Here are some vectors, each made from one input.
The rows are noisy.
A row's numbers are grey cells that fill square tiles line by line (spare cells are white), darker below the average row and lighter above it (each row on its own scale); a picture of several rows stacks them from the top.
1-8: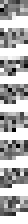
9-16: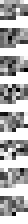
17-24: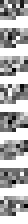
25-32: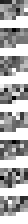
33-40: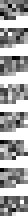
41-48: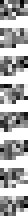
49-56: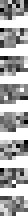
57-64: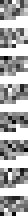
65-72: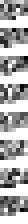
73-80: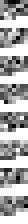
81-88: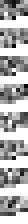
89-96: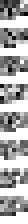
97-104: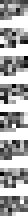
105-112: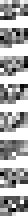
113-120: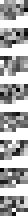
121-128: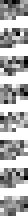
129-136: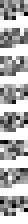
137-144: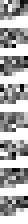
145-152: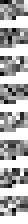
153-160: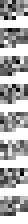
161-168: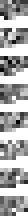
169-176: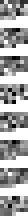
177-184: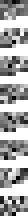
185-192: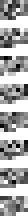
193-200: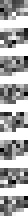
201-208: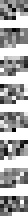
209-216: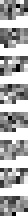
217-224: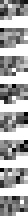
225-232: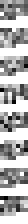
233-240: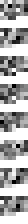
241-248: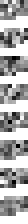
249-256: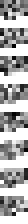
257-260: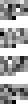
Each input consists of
a point on an 11-point circle.
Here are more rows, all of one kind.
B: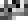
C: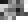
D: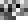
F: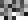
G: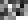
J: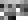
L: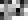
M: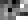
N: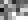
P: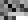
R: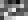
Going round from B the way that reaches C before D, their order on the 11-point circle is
B, M, R, C, L, G, N, F, P, D, J.
